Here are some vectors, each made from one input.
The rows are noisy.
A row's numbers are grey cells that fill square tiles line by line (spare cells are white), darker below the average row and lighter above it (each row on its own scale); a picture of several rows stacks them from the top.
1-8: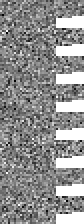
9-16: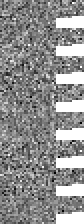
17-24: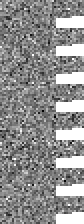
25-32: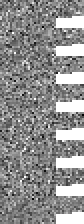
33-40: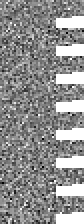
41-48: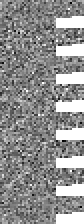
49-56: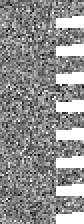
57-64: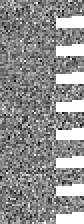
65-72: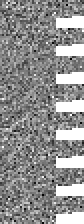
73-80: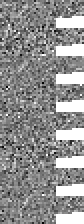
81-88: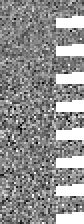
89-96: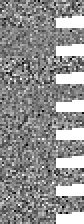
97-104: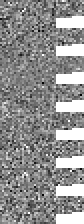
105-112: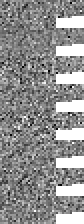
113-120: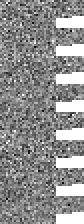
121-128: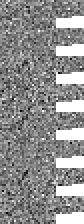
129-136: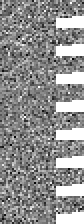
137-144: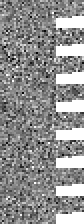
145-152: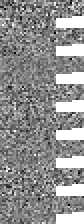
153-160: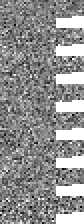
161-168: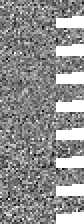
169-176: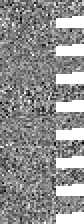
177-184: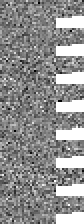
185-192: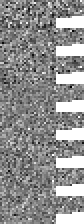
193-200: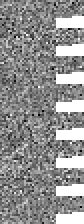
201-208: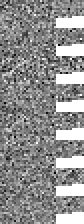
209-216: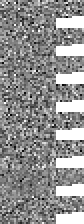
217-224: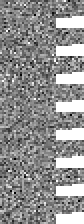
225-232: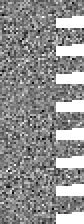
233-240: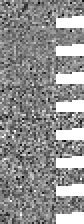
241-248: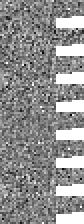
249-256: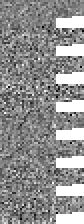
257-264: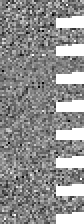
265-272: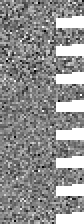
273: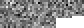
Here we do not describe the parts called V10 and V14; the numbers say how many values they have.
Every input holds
a true/false value and a value of V14, together with either a point on a 9-point line, or a value of V10.
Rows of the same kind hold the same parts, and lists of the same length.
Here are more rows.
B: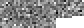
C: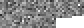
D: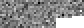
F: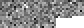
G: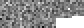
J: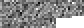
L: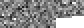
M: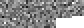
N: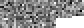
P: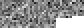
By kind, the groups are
B, D, J, L, M, N
C, F, G, P

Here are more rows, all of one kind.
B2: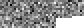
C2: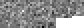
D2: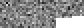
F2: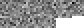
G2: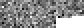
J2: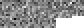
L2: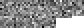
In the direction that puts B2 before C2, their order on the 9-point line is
D2, J2, G2, F2, B2, C2, L2.
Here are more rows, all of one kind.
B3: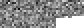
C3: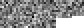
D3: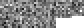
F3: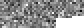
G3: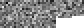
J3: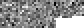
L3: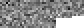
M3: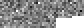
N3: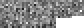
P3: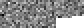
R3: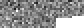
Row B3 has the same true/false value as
J3 and R3.
